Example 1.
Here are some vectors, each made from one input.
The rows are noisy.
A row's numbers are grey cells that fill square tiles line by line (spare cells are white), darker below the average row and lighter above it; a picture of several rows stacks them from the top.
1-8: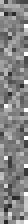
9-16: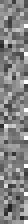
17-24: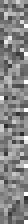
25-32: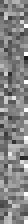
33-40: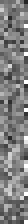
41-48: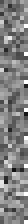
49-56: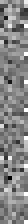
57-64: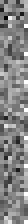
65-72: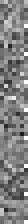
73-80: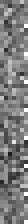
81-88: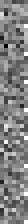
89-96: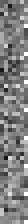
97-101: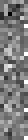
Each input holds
a point on a 5-point line and a true/false value.
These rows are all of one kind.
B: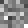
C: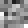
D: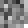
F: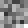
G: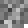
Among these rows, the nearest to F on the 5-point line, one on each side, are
C and D.
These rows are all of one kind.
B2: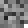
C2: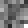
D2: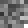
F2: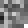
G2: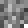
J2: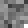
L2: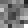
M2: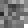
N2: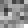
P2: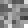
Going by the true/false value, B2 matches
G2, N2 and P2.
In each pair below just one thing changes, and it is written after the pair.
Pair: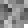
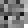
the place on the 5-point line
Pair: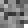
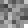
the place on the 5-point line
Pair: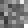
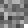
the place on the 5-point line
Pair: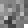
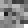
the true/false value
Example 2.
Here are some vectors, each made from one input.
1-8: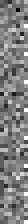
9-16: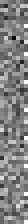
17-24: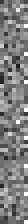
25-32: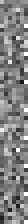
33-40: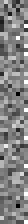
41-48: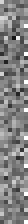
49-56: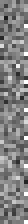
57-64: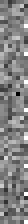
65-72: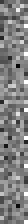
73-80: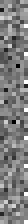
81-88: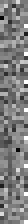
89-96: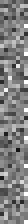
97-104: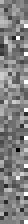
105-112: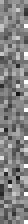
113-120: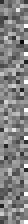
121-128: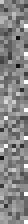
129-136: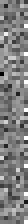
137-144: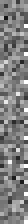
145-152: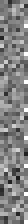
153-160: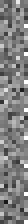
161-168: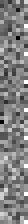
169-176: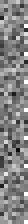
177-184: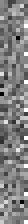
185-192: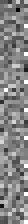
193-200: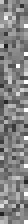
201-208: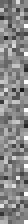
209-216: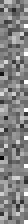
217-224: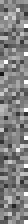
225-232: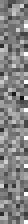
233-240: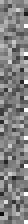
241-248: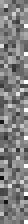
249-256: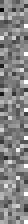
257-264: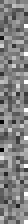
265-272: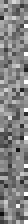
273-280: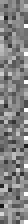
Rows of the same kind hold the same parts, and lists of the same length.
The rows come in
3 kinds.
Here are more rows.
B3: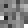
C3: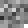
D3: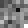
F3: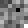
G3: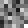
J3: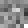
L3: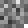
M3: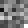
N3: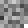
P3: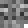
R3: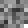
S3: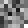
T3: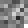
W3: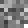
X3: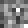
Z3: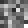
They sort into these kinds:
B3, C3, J3, P3
D3, F3, L3, M3, N3, R3, T3, W3, X3, Z3
G3, S3

